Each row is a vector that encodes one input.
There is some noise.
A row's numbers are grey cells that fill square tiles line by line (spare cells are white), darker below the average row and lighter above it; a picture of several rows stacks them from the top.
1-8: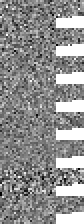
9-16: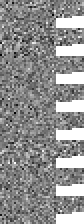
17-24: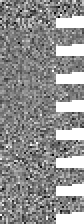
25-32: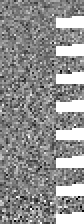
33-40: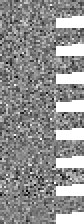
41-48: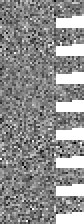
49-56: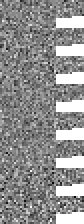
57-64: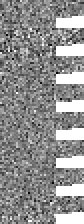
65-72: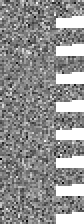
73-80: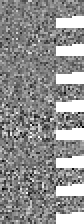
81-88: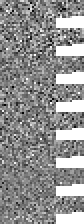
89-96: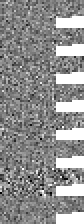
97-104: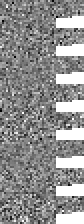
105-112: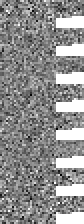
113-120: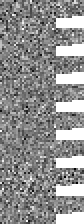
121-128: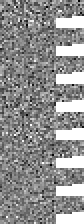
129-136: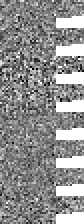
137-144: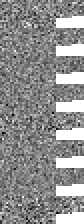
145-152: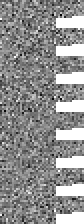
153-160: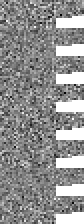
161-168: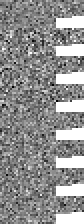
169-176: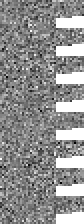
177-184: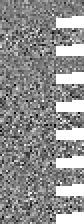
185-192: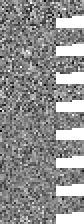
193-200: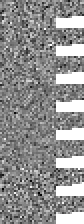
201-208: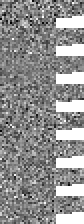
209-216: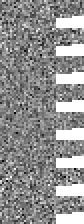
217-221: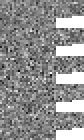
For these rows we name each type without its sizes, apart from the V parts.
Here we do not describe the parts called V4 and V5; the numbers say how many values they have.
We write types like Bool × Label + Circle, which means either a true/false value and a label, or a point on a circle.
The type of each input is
(Bool × Line + Circle) × V4 × V5.
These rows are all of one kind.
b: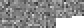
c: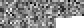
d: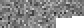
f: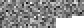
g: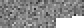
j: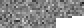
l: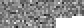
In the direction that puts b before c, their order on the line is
j, d, b, g, c, l, f.
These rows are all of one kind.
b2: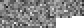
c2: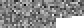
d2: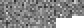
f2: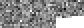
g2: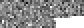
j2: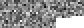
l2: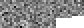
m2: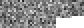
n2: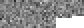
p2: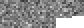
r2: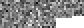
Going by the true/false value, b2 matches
g2, l2, p2 and r2.
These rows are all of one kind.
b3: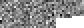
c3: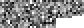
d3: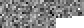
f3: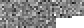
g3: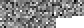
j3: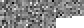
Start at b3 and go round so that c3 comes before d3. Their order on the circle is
b3, f3, c3, d3, j3, g3.
